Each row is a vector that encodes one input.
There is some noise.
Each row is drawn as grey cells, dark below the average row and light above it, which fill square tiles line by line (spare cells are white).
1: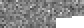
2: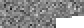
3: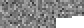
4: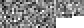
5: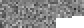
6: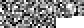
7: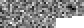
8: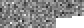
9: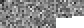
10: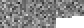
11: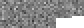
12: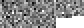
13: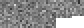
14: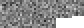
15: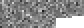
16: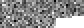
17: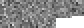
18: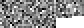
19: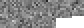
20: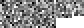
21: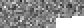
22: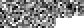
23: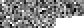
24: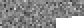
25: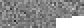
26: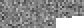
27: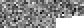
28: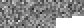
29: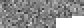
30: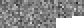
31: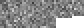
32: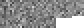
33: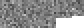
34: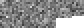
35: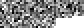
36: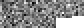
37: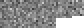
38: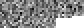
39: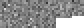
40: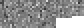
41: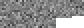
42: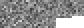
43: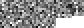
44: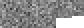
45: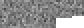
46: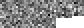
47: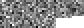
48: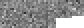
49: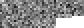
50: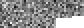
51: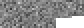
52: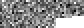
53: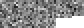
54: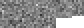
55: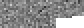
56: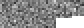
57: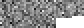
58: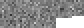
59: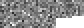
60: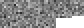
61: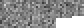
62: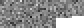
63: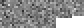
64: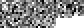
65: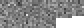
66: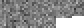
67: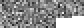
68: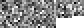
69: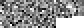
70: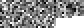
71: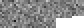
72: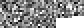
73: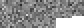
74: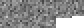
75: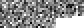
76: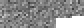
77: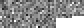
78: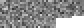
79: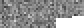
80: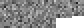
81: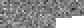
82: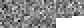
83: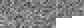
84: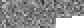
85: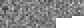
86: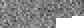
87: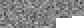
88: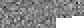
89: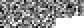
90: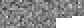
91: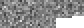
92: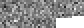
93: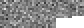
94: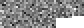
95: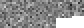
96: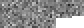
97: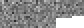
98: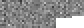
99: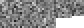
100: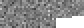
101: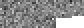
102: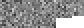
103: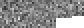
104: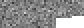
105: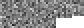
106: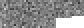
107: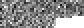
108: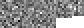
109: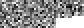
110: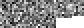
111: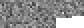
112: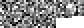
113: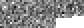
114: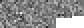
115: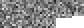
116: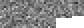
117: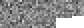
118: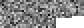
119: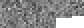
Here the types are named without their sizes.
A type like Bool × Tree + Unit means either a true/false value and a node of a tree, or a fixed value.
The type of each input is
Bool × Bool × Bool × Bool × Circle × (Circle + Unit).
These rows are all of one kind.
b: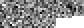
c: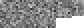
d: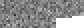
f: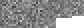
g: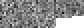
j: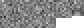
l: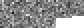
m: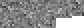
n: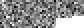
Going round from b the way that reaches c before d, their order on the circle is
b, m, c, g, d, l, f, j, n.
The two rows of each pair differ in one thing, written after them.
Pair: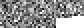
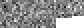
one of the four true/false values
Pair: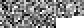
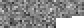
one of the four true/false values
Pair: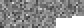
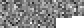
one of the four true/false values
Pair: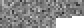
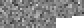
the place on the circle
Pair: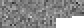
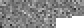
one of the four true/false values
